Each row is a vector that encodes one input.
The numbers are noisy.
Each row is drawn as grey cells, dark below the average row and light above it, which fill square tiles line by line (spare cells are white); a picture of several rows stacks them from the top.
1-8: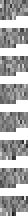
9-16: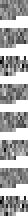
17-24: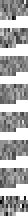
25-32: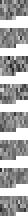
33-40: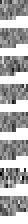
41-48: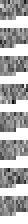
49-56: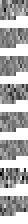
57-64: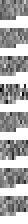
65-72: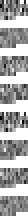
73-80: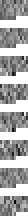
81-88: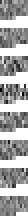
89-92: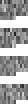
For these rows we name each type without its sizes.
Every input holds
a list of points on a line.
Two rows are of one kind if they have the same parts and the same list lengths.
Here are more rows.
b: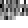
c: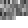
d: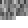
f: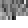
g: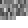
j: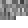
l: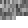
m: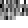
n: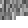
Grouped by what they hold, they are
b, m
c, d, g, l, n
f, j

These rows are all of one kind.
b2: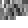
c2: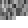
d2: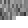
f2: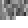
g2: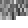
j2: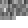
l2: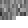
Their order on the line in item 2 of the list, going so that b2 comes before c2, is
b2, c2, f2, j2, d2, l2, g2.
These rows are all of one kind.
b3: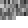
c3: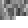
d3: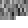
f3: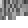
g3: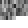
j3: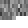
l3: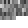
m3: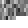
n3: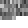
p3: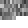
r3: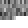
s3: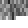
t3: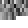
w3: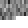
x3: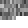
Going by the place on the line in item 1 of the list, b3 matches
l3, n3, p3 and x3.
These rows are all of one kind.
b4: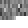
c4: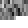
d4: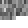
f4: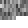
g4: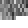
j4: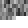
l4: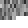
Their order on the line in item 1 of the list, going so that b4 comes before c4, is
l4, f4, b4, d4, j4, c4, g4.
